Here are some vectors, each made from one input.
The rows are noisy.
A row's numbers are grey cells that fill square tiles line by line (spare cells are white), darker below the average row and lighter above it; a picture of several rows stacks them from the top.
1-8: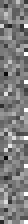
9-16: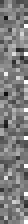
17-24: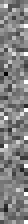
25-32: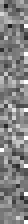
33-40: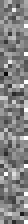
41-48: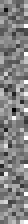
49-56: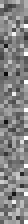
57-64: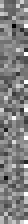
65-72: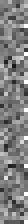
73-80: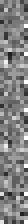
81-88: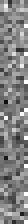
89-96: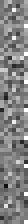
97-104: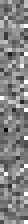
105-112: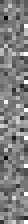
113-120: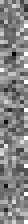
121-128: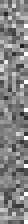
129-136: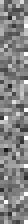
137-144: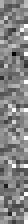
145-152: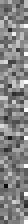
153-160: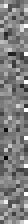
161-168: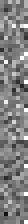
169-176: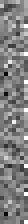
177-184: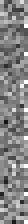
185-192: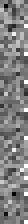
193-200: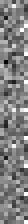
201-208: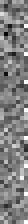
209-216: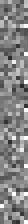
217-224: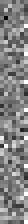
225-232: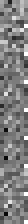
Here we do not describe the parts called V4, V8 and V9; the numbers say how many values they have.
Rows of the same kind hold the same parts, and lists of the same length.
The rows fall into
3 kinds.
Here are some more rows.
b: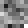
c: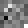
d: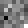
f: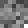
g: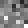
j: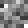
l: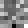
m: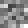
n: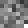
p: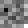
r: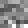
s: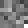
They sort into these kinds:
b, j, l
c, d, f, g, n, s
m, p, r

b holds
a value of V4 and a value of V8.
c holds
a point on a 7-point line and a true/false value.
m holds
a point on a 5-point line and a value of V9.
